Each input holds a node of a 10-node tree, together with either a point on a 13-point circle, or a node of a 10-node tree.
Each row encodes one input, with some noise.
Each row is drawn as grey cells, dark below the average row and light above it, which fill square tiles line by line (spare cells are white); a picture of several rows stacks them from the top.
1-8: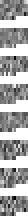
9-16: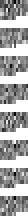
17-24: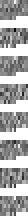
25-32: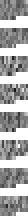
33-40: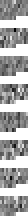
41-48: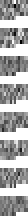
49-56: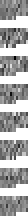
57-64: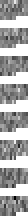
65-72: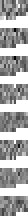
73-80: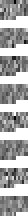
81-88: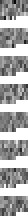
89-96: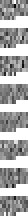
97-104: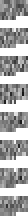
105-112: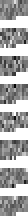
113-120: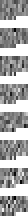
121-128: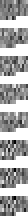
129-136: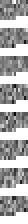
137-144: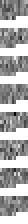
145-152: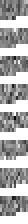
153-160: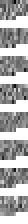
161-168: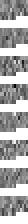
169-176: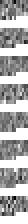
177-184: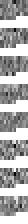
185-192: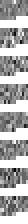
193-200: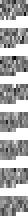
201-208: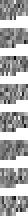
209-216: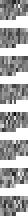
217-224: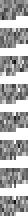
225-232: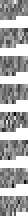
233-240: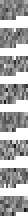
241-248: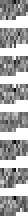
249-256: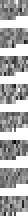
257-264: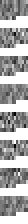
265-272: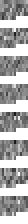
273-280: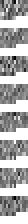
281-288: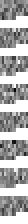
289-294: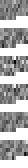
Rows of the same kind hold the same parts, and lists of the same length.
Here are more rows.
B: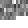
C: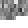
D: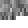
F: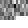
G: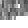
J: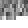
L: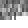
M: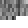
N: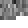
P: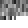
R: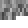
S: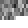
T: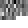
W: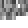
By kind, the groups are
B, C, D, F, M, R
G, J, L, N, P, S, T, W

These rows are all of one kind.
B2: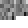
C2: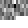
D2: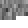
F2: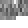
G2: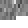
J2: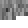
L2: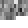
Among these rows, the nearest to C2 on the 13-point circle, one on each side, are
D2 and L2.
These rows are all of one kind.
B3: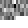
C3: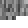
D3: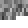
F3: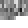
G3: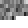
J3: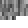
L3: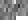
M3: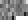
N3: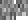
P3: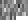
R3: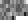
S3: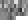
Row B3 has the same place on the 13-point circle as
M3 and P3.
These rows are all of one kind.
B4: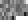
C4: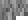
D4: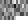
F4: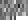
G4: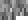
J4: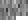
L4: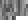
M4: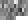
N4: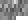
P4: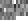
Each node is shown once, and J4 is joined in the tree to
C4, F4, N4 and P4.
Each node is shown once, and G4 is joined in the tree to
C4.
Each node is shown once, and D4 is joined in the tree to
P4.
